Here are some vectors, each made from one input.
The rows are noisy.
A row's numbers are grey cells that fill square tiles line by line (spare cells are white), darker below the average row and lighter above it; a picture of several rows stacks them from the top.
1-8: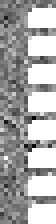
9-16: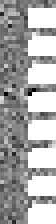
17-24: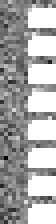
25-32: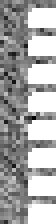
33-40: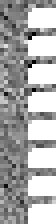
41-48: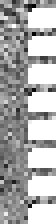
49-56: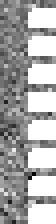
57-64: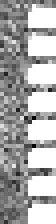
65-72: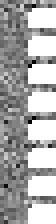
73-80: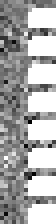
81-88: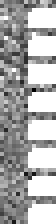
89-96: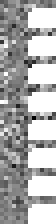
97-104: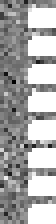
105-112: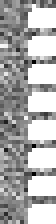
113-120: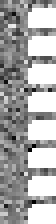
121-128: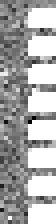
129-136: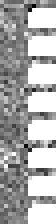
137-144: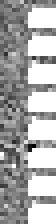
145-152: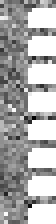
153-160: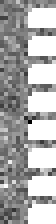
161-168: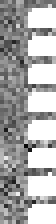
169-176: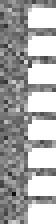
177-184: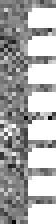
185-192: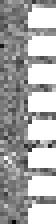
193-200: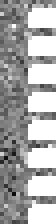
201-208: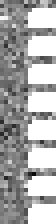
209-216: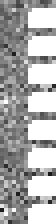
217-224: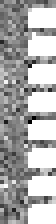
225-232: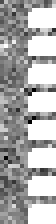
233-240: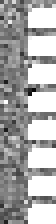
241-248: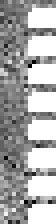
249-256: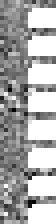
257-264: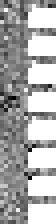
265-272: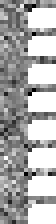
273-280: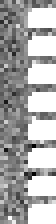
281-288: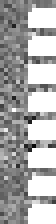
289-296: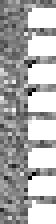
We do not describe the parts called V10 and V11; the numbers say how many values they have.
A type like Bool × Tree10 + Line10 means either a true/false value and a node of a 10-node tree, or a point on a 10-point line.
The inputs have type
((Line4 + V11) × Line6 + Tree7) × V10.
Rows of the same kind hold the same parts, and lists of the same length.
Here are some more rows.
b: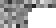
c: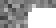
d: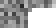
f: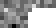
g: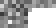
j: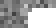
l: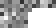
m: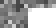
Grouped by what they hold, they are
b, l
c, d, f
g, j, m

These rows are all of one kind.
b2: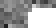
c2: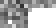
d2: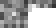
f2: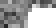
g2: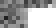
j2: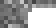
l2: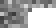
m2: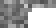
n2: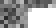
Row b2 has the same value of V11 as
d2 and f2.
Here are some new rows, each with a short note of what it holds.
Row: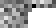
a node of a 7-node tree and a value of V10
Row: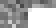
a point on a 6-point line, a value of V10 and a value of V11
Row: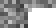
a point on a 4-point line, a point on a 6-point line and a value of V10
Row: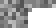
a point on a 6-point line, a value of V10 and a value of V11
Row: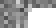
a point on a 6-point line, a value of V10 and a value of V11
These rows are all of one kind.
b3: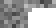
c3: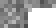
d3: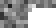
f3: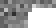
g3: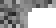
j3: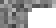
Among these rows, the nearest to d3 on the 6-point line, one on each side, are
f3 and g3.
